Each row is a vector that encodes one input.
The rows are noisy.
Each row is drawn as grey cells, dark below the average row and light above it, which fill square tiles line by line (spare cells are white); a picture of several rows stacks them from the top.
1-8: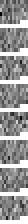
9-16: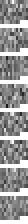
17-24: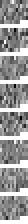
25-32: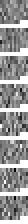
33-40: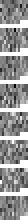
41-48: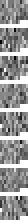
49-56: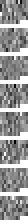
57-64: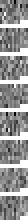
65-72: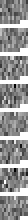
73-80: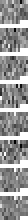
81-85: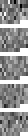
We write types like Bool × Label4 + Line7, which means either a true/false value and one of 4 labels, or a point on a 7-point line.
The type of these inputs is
Line5 × (Line6 + Tree8).
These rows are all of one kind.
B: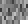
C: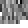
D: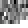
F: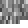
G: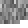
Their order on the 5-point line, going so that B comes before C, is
D, B, G, F, C.
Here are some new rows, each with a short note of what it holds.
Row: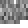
a point on a 5-point line and a node of an 8-node tree
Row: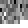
a point on a 5-point line and a point on a 6-point line
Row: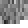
a point on a 5-point line and a node of an 8-node tree
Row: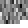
a point on a 5-point line and a point on a 6-point line
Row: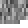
a point on a 5-point line and a point on a 6-point line
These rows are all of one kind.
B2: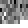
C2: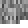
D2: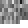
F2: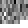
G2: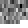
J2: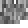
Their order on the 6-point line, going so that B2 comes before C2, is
G2, B2, F2, D2, C2, J2.
